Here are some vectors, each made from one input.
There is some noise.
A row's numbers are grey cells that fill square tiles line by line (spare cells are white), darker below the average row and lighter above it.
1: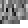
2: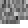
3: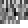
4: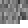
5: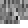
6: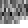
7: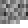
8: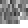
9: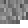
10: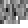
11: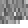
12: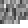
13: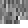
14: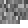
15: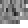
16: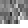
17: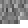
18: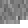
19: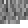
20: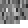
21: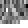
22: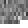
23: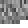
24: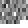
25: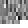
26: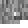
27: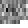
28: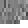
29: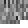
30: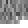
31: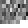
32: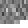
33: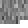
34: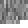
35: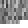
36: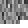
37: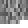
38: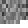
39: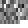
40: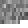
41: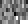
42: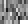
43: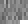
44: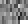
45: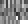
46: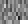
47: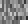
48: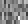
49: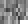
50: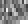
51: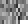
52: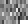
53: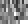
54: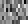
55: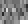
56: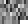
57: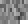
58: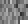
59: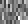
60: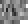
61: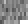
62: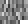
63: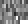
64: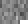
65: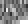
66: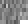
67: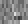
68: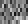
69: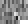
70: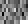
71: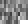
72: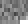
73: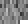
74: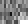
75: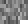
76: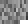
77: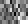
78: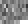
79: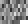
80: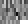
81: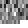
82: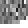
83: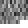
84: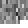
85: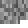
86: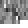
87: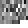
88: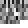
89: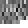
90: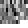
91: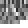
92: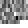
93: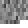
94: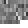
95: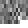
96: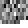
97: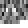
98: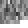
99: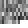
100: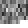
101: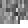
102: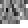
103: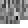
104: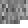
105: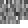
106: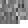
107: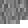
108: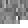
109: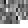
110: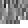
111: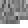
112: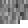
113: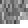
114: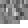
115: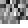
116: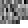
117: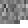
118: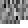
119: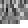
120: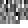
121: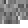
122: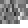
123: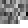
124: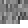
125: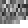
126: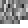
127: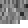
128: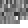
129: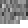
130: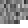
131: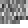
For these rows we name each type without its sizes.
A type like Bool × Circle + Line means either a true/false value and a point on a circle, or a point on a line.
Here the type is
(Bool × Bool × Bool + Line × (Tree + Unit)) × Line.
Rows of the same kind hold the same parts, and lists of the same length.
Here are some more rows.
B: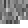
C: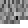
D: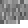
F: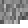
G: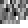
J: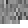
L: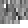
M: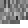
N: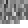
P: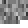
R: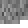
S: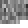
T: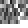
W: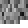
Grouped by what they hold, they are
B, C, M, P, T
D, G, L, N, R, S, W
F, J

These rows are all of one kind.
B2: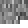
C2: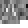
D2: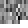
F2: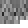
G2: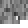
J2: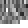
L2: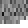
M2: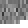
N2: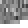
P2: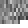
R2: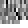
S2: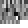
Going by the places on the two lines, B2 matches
C2 and J2.
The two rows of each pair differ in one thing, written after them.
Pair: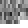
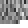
the place on the line
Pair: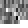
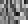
the place on the line
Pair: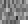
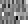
the place on the line
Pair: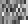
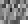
one of the three true/false values
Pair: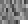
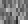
one of the three true/false values
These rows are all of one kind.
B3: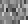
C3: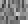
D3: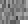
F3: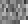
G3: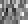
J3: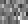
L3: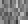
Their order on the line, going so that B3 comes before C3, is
J3, B3, D3, C3, G3, F3, L3.
